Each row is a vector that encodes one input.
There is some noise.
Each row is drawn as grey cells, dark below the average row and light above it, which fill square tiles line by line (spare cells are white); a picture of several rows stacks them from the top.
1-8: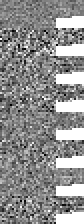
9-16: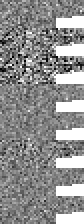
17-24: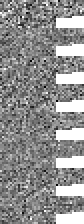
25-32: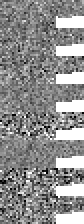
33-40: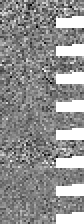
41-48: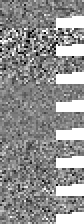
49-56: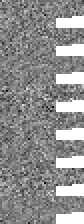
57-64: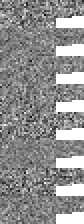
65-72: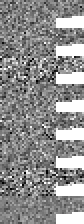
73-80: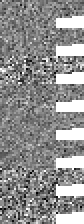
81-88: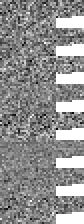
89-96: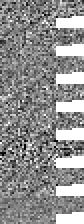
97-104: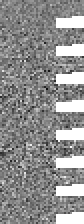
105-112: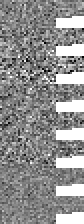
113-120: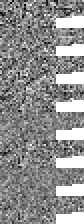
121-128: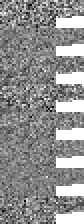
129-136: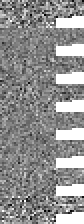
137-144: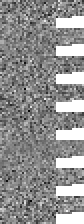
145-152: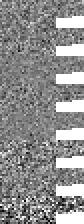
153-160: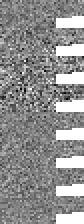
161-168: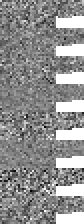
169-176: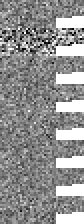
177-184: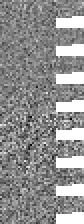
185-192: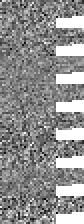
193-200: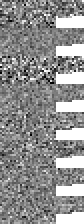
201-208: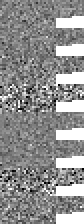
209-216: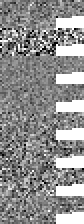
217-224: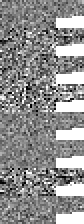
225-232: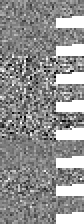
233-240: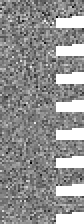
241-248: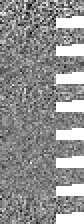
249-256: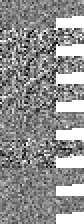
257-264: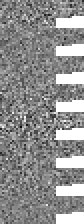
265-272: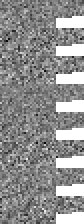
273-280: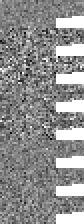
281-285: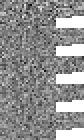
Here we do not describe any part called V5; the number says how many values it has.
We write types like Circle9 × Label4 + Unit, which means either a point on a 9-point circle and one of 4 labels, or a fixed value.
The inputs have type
(Circle6 + Unit) × Line12 + V5.
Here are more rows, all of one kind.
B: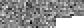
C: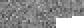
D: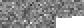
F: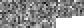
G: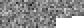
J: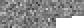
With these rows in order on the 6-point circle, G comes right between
D and F.
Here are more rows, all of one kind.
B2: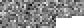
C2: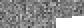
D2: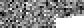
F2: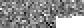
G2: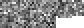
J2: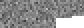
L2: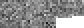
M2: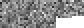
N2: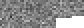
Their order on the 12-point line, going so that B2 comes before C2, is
G2, J2, D2, M2, N2, B2, L2, F2, C2.
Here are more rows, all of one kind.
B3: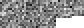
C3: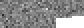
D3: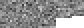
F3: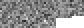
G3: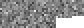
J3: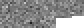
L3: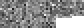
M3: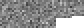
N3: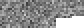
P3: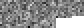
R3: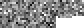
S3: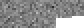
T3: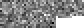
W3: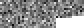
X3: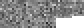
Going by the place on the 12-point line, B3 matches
M3, N3, P3 and T3.
